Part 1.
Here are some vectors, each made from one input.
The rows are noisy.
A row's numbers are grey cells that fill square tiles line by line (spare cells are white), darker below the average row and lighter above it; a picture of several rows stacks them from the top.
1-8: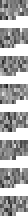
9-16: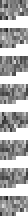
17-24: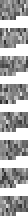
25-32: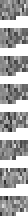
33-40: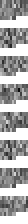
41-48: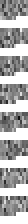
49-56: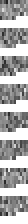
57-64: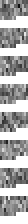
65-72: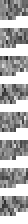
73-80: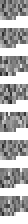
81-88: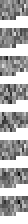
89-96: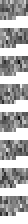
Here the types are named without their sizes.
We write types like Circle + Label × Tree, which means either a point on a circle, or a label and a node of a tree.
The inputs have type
Circle.
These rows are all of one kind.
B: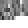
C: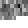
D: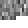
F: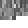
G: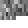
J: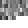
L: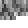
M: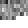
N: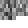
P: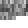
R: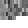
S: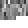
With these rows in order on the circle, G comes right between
F and R.
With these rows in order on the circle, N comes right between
C and R.
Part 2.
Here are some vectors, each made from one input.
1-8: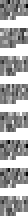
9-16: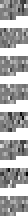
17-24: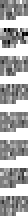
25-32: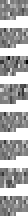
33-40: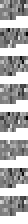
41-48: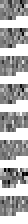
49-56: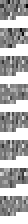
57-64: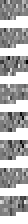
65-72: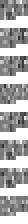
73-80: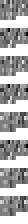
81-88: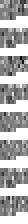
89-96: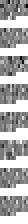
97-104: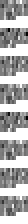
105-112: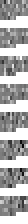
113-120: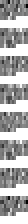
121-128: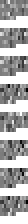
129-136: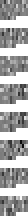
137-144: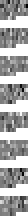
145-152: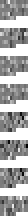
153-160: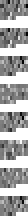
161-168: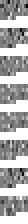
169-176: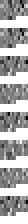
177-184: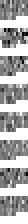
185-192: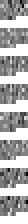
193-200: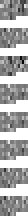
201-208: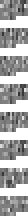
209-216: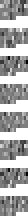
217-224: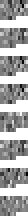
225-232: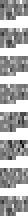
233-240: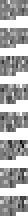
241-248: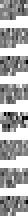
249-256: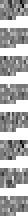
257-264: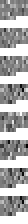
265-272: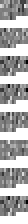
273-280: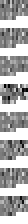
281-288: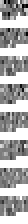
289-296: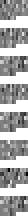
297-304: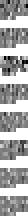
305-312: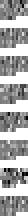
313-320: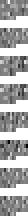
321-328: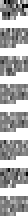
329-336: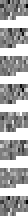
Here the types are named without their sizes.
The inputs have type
Tree + Unit.
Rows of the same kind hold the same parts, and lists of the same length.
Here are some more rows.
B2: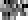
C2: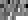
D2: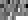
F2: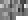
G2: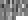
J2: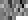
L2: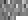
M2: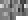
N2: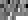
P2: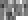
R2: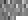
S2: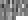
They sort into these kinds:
B2
C2, D2, F2, G2, J2, L2, M2, N2, P2, R2, S2

